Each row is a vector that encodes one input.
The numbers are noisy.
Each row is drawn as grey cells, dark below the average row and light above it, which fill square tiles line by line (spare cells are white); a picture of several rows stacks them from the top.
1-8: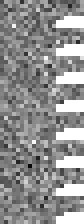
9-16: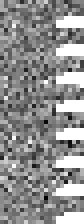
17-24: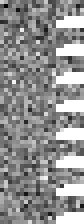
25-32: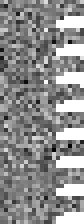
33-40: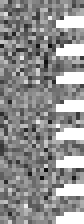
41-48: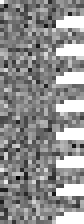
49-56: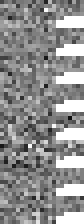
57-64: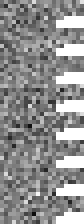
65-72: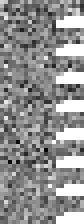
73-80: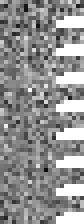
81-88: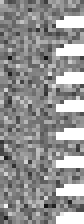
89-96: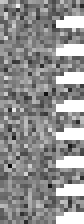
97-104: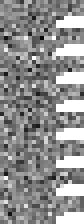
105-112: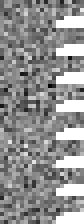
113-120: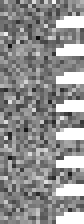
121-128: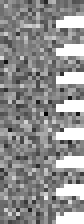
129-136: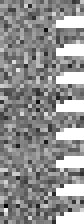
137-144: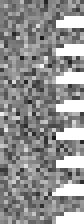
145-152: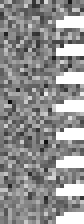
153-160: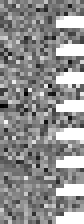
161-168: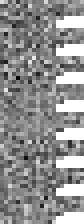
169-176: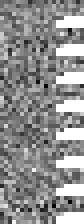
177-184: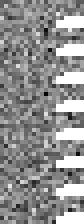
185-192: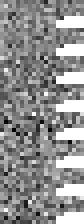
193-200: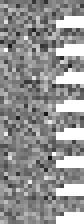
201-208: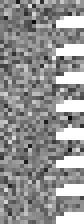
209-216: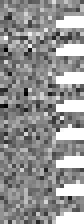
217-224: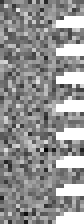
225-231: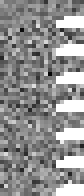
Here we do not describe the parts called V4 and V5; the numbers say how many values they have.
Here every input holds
a point on a 9-point line and a value of V4, together with either a fixed value, or a point on each of two 3-point lines, or a true/false value and a value of V5.
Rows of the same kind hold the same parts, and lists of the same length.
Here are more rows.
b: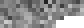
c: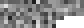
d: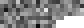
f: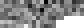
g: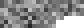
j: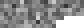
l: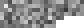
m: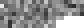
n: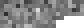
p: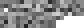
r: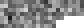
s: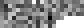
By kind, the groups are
b, c, f, j, l, n, r
d, s
g, m, p

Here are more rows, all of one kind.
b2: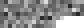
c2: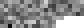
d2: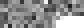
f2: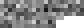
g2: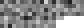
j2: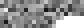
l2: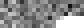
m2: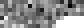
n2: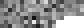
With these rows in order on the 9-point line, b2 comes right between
d2 and l2.
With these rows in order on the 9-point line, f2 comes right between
m2 and n2.
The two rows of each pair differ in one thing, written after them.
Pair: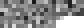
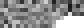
the value of V4
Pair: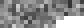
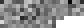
the true/false value
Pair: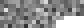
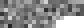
the value of V4
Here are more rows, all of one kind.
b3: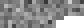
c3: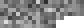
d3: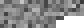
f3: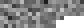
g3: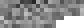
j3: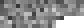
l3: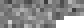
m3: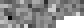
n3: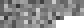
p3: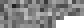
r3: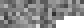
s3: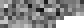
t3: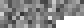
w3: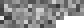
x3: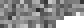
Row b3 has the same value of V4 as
f3, j3, m3 and x3.
